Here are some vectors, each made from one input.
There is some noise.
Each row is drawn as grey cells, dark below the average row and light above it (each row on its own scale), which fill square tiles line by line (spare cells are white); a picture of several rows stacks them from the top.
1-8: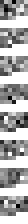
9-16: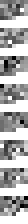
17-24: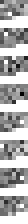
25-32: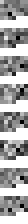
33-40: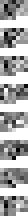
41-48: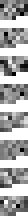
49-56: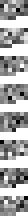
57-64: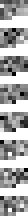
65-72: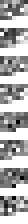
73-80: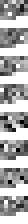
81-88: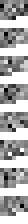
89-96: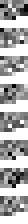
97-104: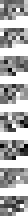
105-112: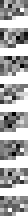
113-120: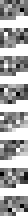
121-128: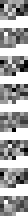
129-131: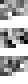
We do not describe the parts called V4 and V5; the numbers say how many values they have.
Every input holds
a point on a 7-point line and a true/false value, together with either a fixed value, or a value of V4 and a value of V5.
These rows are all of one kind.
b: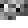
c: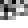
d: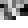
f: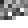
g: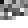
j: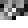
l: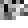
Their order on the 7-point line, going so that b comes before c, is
b, f, g, j, c, d, l.
